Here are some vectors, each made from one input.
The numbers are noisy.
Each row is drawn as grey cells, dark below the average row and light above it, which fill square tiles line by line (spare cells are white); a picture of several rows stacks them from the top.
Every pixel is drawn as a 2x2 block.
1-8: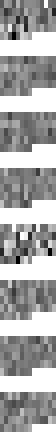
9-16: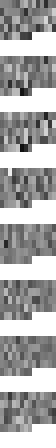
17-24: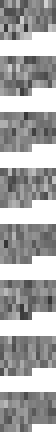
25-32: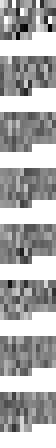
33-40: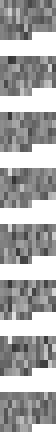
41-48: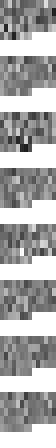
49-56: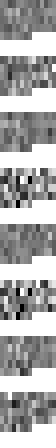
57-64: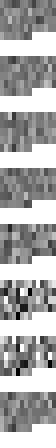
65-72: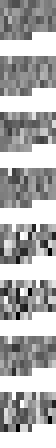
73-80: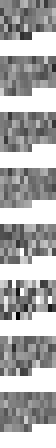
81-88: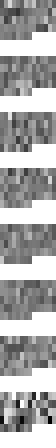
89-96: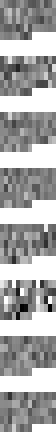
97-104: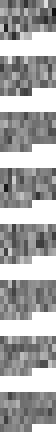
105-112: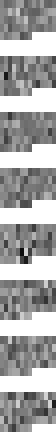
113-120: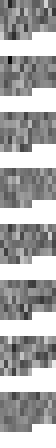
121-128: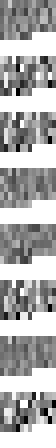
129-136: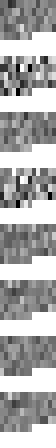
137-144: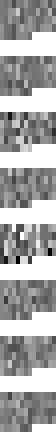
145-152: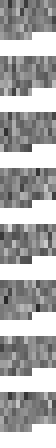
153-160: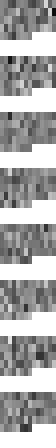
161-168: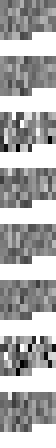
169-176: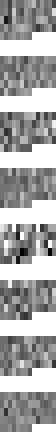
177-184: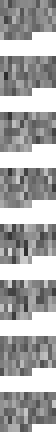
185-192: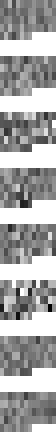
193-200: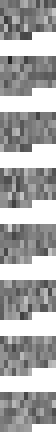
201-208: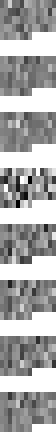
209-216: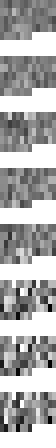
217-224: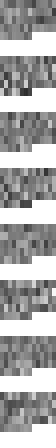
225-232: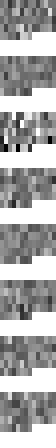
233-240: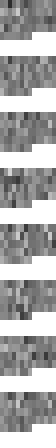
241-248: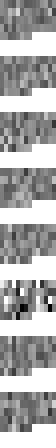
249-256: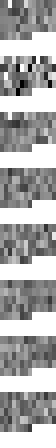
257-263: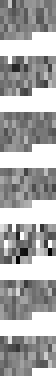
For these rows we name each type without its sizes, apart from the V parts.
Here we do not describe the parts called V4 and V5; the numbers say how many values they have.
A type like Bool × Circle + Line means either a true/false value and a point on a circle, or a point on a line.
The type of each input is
Line × (Line + V5) + V4.
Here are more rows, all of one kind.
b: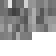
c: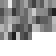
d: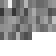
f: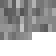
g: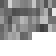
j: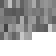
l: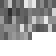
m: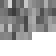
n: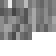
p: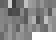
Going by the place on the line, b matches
d, l, m and n.
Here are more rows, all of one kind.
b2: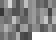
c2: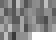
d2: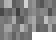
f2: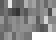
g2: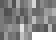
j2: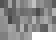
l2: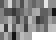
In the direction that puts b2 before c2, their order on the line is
b2, d2, l2, f2, g2, c2, j2.
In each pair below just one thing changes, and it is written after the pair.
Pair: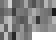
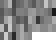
the place on the line
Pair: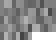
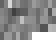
the value of V5
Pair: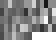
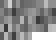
the value of V5
